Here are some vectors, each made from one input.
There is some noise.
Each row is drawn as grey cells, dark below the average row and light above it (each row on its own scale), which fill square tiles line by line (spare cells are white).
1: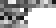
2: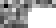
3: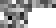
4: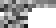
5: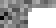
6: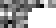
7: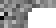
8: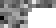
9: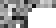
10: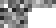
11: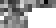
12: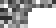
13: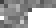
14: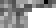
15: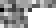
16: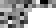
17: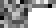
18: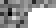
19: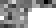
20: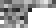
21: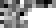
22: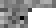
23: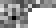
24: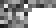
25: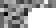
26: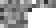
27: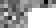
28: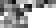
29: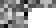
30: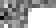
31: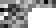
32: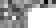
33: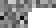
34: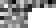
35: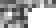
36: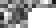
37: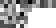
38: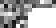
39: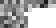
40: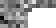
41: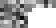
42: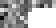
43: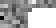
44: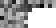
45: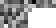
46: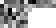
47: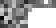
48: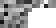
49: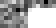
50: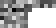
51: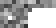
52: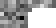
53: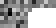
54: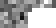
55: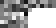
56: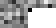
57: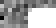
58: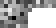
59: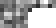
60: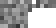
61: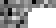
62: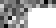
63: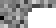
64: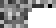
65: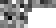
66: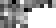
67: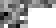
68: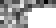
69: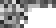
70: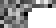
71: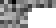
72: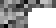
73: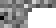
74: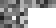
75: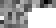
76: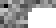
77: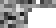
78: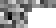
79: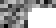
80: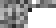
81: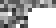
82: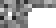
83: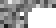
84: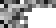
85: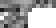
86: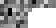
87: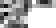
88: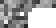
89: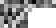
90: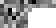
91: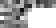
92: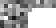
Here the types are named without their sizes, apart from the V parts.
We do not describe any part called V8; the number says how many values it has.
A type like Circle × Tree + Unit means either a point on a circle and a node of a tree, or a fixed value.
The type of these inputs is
(Bool × Bool × Bool × Bool + Unit) × V8 + Line.
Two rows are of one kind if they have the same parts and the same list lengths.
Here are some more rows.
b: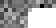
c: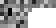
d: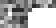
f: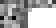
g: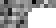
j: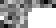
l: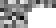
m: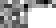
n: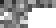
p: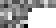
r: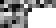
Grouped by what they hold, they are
b, d, f, l, m, n, p, r
c, g
j

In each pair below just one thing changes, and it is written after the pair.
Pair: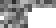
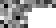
one of the four true/false values
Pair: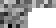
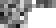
the value of V8
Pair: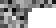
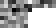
the value of V8
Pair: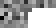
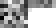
one of the four true/false values
